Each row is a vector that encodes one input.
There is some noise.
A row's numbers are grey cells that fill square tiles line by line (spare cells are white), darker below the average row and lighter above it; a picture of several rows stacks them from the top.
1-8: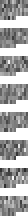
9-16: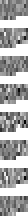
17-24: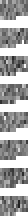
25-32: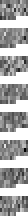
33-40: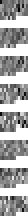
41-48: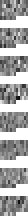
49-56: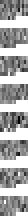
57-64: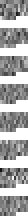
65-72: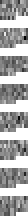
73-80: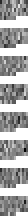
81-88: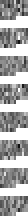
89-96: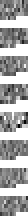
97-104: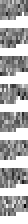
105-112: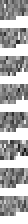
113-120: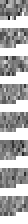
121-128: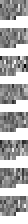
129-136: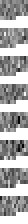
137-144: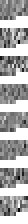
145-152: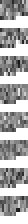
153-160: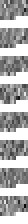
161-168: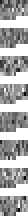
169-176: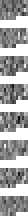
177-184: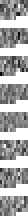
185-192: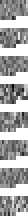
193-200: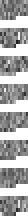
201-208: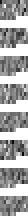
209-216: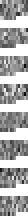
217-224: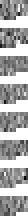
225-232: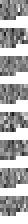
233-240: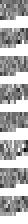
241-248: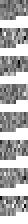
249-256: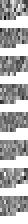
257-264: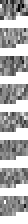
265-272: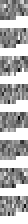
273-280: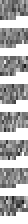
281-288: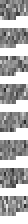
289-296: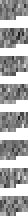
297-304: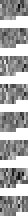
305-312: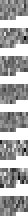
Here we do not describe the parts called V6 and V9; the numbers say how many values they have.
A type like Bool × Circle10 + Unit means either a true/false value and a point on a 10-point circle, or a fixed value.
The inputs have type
((Bool × Bool × Bool + V9) × Line12 + V6) × Line11.
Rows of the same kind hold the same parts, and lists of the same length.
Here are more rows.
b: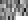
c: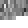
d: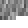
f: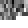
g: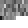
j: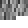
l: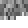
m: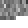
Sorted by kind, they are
b, j
c, d, g, l
f, m

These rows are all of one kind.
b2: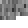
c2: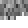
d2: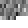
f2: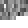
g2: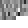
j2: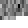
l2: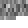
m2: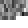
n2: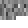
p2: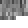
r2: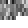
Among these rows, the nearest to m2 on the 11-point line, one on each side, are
b2 and n2.
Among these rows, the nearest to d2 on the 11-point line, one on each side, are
l2 and n2.
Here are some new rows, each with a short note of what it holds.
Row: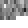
a point on an 11-point line, a point on a 12-point line and three true/false values
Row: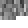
a point on an 11-point line, a point on a 12-point line and a value of V9
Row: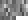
a point on an 11-point line, a point on a 12-point line and three true/false values
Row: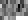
a point on an 11-point line, a point on a 12-point line and three true/false values
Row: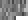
a point on an 11-point line, a point on a 12-point line and three true/false values
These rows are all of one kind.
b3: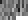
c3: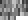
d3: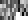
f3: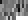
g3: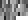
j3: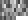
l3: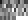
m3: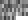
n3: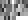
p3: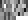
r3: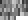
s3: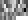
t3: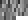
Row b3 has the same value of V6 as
f3, g3, p3 and t3.
